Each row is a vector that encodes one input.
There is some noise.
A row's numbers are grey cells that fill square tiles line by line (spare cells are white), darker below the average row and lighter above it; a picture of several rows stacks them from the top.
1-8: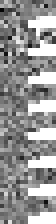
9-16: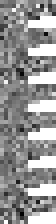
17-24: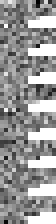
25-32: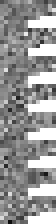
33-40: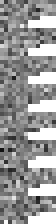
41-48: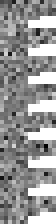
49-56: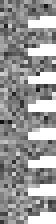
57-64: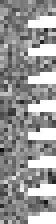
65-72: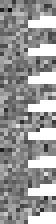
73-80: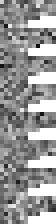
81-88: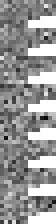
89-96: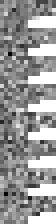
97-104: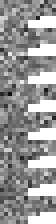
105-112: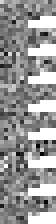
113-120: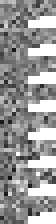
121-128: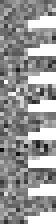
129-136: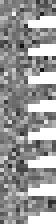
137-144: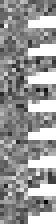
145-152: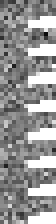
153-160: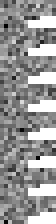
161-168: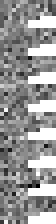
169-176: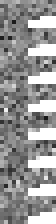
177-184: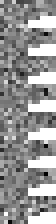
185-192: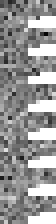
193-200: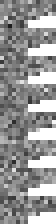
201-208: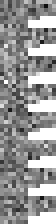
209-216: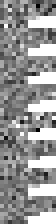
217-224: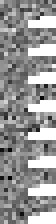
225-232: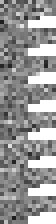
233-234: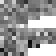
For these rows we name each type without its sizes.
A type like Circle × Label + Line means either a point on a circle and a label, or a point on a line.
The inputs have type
Label × Label × Label × Label × Label.
